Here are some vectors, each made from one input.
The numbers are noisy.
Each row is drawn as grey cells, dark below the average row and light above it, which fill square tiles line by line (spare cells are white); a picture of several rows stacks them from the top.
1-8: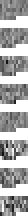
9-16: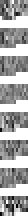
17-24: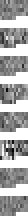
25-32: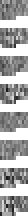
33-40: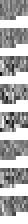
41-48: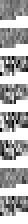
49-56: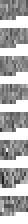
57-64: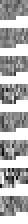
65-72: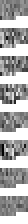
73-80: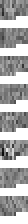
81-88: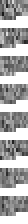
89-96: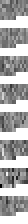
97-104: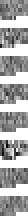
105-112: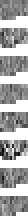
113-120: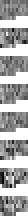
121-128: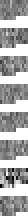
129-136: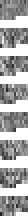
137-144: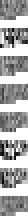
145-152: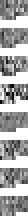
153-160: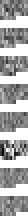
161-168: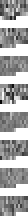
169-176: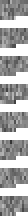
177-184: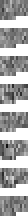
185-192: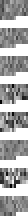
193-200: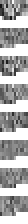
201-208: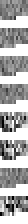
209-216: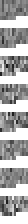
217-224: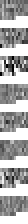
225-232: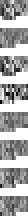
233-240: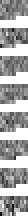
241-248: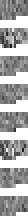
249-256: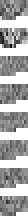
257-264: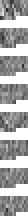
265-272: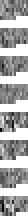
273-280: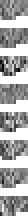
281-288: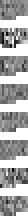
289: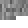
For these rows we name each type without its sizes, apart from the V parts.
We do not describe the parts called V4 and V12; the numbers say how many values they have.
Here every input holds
a value of V12, together with either a label and a true/false value, or a value of V4.
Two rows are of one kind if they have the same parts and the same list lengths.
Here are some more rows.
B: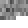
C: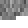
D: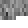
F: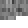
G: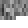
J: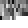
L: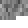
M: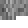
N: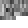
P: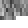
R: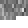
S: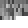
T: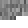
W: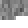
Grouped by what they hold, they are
B, L, N, P, R, T
C, D, F, G, J, M, S, W

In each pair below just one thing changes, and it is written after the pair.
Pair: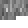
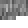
the label
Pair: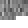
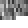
the true/false value
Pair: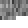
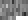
the value of V12
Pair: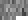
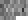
the true/false value
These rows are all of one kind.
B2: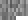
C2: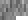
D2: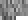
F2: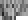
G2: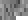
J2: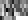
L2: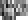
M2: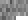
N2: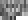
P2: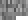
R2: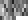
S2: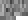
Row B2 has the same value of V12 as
D2, L2, P2 and S2.
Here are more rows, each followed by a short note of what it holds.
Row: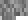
a label, a true/false value and a value of V12
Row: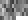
a value of V4 and a value of V12
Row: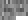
a label, a true/false value and a value of V12
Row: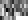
a value of V4 and a value of V12
